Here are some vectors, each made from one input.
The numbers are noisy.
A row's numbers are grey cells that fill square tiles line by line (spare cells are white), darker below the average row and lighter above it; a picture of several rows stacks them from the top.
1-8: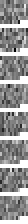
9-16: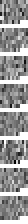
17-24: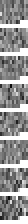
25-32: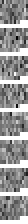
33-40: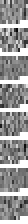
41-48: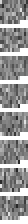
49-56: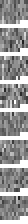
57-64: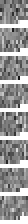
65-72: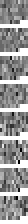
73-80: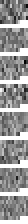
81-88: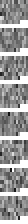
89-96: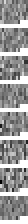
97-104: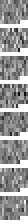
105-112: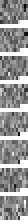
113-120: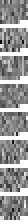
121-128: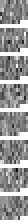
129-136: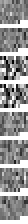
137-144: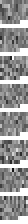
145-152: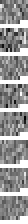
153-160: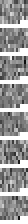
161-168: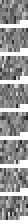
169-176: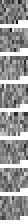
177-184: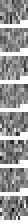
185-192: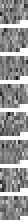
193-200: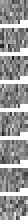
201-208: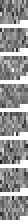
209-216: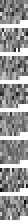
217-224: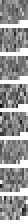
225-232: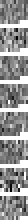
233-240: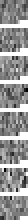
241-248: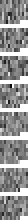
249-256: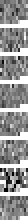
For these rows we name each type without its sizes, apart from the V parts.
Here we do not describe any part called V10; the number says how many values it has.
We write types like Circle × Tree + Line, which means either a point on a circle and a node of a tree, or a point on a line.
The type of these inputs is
Circle × (Circle + V10) + Unit.
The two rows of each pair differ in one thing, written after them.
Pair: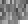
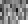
the value of V10
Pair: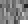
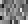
the value of V10
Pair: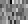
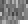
the value of V10
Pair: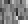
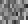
the value of V10
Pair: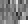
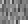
the place on the circle
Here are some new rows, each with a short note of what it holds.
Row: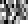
a fixed value
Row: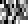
a fixed value
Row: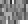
a point on a circle and a value of V10
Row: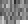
a point on each of two circles
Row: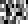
a fixed value
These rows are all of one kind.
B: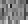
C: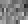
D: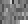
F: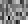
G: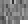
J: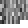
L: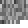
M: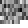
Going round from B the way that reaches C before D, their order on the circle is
B, M, F, J, L, G, C, D.
